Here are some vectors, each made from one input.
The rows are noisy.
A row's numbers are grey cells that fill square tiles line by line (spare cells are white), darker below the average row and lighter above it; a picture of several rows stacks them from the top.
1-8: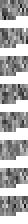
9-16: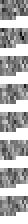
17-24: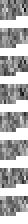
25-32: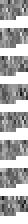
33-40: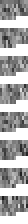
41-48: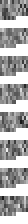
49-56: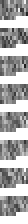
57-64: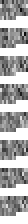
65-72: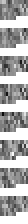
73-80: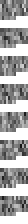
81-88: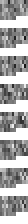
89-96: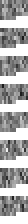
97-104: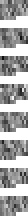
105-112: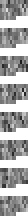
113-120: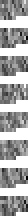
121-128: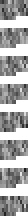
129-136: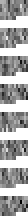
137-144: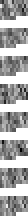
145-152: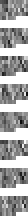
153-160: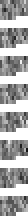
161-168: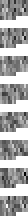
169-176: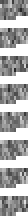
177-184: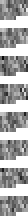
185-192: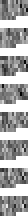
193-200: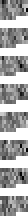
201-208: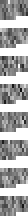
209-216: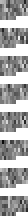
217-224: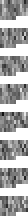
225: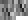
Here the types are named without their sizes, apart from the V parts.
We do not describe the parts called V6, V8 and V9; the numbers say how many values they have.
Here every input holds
either a point on each of three lines and a true/false value, or a value of V6, a value of V8 and a value of V9.
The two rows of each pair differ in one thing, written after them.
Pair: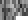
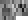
the value of V6
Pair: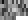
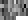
the value of V9
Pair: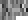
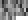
the value of V6
